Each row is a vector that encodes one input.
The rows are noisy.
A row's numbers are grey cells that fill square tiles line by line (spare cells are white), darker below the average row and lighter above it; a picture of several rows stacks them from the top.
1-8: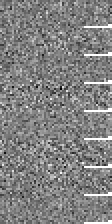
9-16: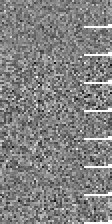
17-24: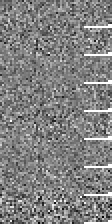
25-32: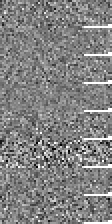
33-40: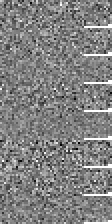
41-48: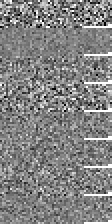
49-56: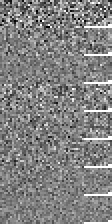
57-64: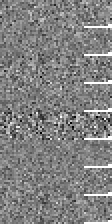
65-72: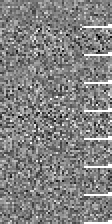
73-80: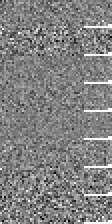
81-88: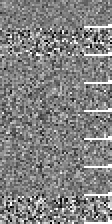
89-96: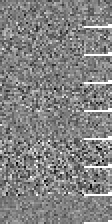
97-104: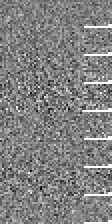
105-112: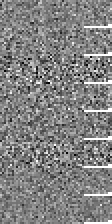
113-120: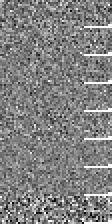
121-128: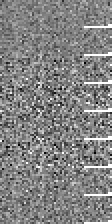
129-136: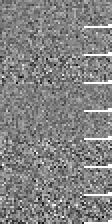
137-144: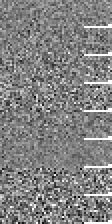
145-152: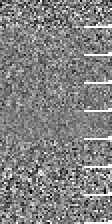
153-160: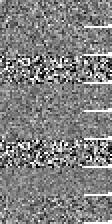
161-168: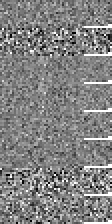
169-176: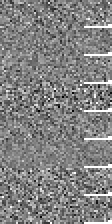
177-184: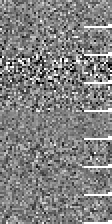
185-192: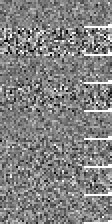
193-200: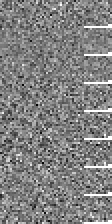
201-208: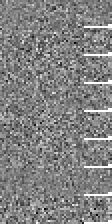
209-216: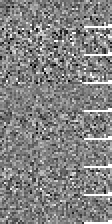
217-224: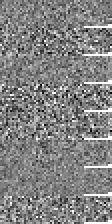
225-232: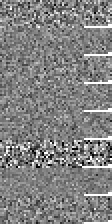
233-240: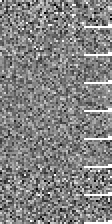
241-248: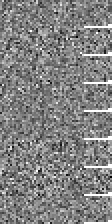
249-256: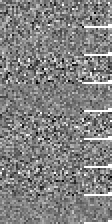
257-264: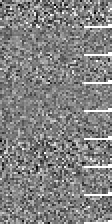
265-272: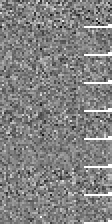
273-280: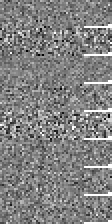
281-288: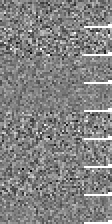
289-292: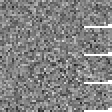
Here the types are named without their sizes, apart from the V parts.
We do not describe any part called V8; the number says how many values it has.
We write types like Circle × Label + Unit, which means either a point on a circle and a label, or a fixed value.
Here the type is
Bool × Bool × Bool × Bool × (Label + Line) × (Line + V8).
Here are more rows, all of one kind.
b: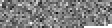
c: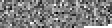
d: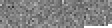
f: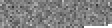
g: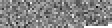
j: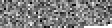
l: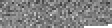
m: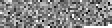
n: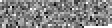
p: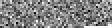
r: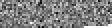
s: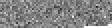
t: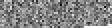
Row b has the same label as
d, f, n and t.
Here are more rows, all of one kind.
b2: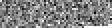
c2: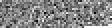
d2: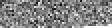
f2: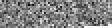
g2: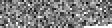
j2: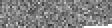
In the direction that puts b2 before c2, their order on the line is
d2, b2, c2, g2, j2, f2.
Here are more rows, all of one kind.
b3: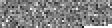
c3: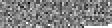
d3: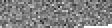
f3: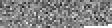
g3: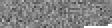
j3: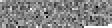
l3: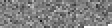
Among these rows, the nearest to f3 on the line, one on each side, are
b3 and j3.
